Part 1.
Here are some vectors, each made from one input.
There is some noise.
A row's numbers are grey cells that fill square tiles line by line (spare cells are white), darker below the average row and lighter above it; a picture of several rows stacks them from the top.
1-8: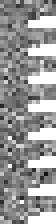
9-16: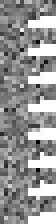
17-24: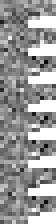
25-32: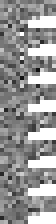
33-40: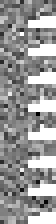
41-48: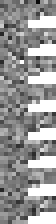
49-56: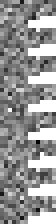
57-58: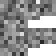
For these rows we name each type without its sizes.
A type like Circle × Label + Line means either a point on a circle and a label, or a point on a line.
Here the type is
Label × Line.
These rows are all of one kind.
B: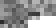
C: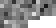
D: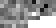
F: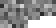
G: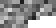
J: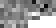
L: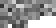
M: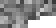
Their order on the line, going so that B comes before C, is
L, B, F, C, M, D, J, G.
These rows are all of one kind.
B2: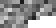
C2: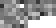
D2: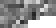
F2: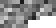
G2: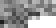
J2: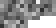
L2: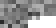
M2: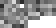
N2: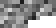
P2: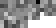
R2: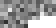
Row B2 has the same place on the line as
F2, N2 and R2.
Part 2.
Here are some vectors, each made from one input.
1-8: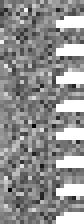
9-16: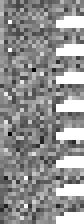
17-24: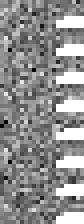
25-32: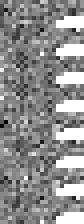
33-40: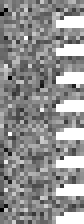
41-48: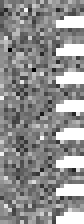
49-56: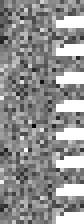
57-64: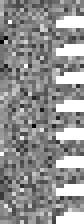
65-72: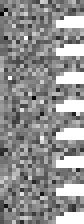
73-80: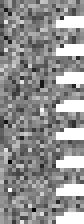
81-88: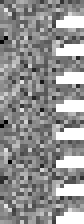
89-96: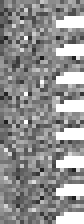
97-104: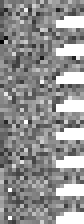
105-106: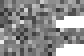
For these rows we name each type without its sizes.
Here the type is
Bool × Bool × Bool + Circle.
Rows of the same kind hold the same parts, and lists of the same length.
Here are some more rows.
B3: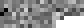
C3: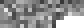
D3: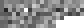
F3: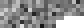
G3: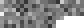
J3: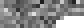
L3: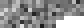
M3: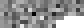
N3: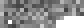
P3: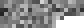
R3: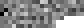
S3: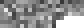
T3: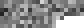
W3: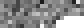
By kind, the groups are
B3, D3, P3, R3, T3
C3, F3, G3, J3, L3, M3, N3, S3, W3

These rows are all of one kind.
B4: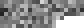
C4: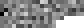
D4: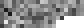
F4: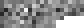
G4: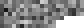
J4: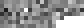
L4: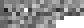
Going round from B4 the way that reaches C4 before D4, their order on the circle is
B4, C4, G4, D4, F4, L4, J4.
